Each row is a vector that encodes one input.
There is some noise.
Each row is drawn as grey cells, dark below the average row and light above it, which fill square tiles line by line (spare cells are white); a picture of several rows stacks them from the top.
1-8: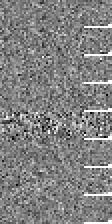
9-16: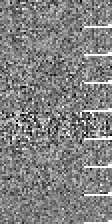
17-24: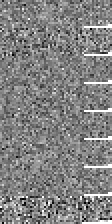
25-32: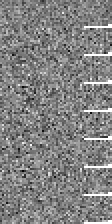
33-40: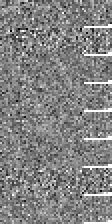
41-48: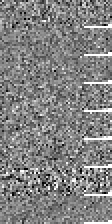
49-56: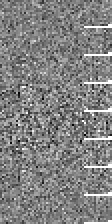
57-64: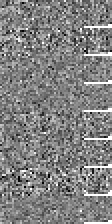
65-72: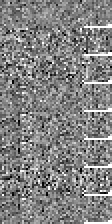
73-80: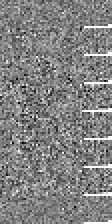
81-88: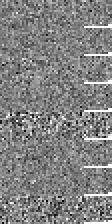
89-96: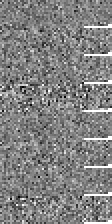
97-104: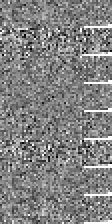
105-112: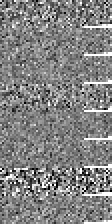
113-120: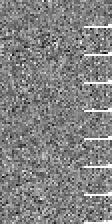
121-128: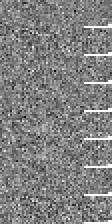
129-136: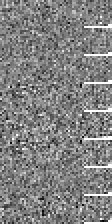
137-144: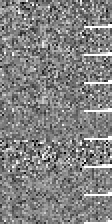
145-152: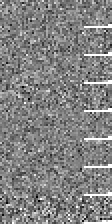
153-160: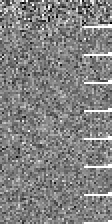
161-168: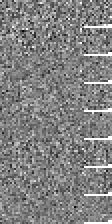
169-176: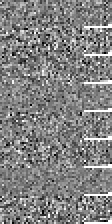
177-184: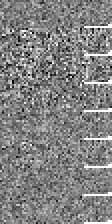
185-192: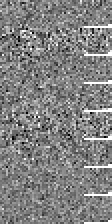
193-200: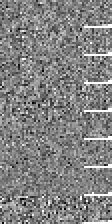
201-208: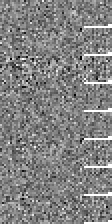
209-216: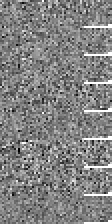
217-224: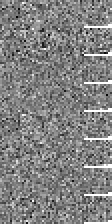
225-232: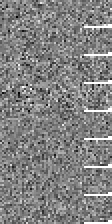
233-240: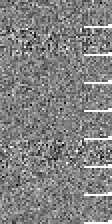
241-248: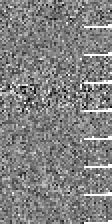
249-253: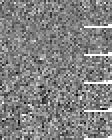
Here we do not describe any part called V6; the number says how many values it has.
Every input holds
either one of 7 labels and a value of V6, or three true/false values, or a list of up to three items, each a point on a 4-point line and a point on a 5-point line.
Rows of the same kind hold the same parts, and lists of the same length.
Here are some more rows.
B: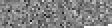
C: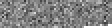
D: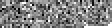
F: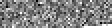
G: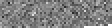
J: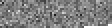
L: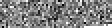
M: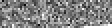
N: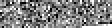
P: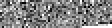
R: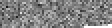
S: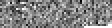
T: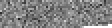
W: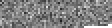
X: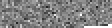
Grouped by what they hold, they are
B, C, N, P, T
D, F, R
G, W, X
J
L
M, S

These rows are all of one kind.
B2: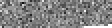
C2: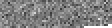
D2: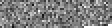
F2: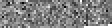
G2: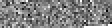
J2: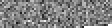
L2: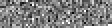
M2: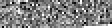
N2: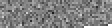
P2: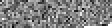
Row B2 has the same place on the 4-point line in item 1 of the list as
C2, F2, M2 and P2.
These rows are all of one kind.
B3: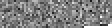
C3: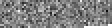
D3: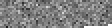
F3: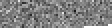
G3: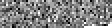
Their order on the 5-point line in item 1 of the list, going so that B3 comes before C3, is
G3, B3, F3, D3, C3.
